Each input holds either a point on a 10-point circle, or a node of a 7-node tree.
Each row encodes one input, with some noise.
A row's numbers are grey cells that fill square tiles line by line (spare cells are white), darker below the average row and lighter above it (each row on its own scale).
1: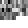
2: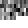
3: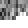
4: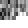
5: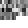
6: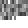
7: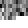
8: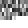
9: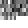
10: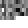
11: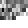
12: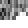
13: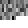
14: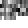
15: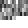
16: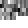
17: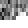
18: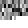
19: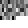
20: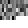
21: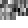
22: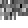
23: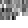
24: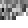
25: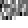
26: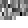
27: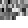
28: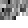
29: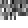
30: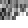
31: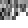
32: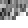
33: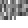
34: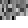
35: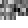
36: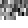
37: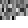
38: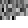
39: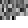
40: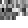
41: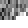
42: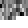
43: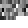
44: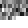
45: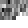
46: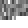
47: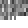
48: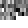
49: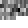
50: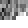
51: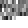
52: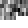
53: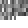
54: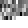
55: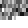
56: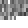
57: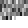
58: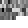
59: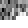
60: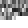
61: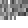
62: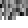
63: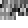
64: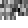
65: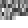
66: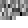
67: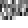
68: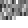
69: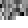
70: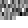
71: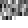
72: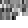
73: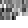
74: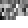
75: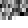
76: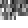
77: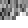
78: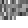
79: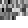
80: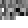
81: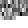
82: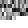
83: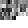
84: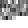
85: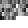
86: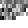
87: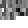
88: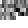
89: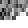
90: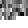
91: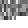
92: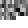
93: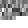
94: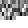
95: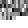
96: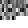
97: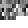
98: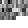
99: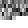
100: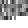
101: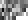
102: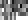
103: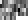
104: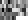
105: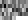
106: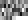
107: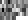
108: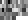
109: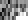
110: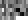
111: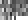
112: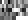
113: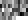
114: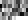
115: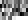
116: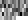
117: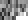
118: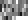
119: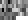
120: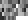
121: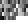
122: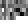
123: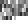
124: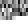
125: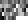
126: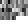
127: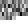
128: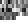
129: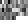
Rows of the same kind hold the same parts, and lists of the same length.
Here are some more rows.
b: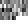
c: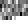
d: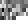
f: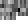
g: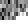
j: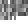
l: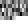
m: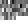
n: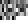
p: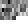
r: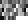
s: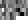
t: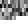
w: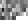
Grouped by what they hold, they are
b, d, g, n, p, r, w
c, f, j, l, m, s, t

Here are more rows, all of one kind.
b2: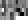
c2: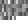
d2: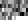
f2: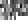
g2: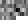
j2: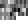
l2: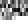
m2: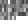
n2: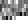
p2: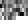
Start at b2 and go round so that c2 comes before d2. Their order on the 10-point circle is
b2, g2, j2, f2, m2, c2, n2, l2, d2, p2.
